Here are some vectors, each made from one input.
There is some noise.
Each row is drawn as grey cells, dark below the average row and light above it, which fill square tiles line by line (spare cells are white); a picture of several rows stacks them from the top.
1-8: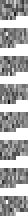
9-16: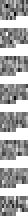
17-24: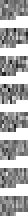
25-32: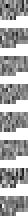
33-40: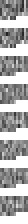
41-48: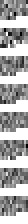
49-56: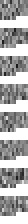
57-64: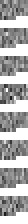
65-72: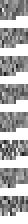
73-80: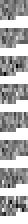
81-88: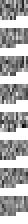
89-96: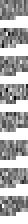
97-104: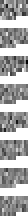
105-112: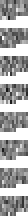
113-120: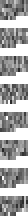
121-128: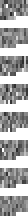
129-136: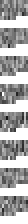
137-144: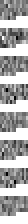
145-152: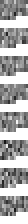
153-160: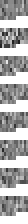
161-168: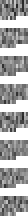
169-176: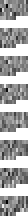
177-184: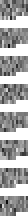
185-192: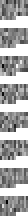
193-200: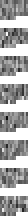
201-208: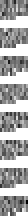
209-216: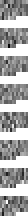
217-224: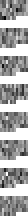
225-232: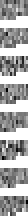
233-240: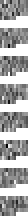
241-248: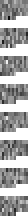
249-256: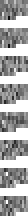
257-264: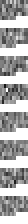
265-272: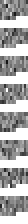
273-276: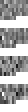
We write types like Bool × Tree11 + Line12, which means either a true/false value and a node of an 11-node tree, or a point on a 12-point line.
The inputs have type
Bool × (Line9 + Tree9).
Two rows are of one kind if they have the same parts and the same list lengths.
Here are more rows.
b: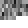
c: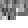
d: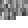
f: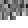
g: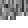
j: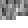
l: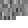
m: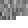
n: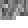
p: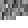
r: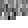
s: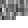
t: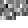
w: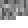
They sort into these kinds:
b, f, g, p, s
c, d, j, l, m, n, r, t, w

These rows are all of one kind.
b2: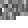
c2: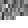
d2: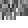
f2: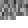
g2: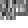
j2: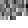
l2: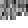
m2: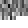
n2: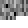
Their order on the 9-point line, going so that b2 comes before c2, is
d2, b2, c2, f2, g2, n2, l2, m2, j2.
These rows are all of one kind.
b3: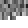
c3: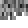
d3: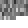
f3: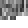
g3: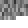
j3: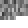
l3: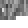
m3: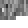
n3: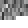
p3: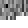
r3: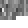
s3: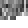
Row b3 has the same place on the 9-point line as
f3 and s3.
